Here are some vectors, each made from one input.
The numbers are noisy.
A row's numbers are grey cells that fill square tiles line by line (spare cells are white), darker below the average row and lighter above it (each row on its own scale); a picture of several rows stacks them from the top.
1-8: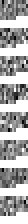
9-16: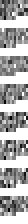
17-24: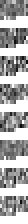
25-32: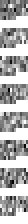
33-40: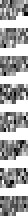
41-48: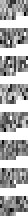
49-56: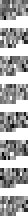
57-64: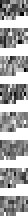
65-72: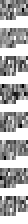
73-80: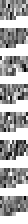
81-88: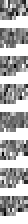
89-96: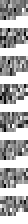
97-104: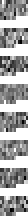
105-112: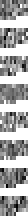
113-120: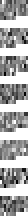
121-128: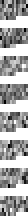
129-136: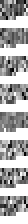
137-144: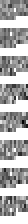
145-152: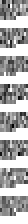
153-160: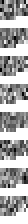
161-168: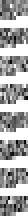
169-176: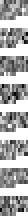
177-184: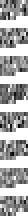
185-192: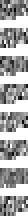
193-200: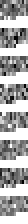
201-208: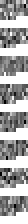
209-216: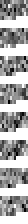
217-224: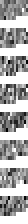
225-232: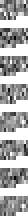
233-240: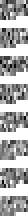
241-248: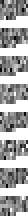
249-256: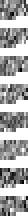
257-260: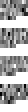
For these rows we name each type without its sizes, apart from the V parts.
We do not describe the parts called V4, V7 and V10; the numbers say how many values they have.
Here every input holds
a point on each of two circles, a true/false value, a value of V4, a value of V7 and a value of V10.
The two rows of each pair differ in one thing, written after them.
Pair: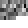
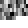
the true/false value
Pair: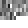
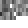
the value of V10
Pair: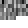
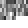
the value of V7
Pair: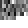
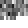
the true/false value
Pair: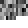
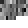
the place on one of the two circles
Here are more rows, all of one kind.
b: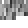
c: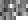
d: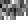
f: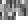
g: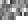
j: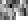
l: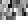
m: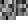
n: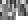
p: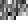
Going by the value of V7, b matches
f, j, l and n.
